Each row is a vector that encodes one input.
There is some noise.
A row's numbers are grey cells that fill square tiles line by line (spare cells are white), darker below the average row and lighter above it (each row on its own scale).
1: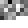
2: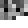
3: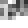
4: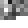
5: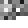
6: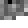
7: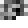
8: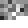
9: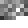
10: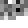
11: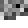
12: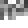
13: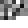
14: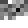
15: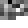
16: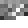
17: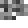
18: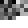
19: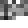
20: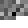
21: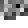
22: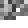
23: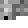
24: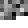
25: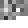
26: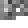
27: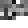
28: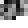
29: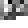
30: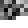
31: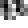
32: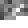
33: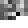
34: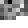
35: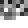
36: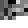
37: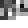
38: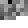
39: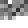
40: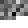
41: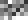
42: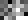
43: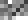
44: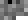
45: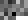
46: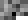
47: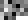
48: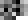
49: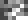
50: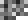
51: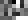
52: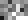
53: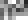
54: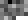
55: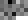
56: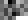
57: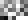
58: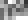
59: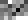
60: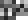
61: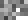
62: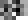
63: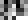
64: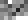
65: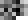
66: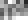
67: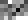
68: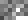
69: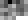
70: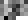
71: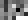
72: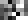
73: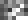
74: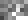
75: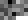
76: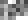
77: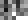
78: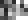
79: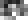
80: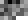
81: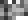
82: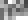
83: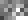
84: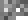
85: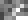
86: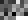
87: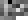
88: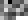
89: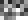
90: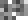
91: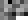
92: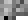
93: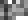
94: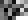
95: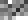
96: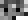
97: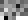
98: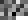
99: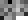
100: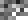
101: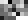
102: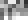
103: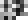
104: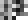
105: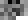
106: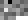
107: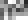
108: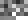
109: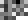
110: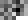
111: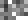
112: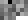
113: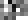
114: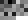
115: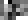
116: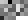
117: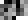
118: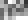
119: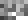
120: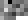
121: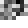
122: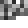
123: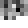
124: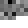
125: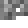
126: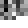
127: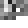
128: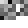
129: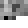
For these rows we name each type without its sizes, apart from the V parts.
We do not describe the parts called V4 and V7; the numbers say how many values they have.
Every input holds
a value of V4, together with either a point on a line, or three true/false values and a value of V7.
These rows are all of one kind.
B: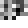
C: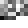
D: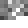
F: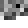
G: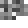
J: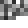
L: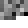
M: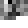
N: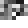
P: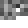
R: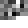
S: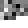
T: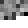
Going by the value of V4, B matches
G and N.
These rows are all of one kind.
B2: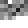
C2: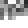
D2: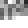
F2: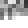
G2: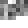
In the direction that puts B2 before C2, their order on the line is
F2, D2, B2, C2, G2.
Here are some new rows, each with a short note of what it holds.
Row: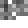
three true/false values, a value of V4 and a value of V7
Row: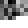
three true/false values, a value of V4 and a value of V7
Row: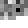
a point on a line and a value of V4
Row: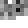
a point on a line and a value of V4
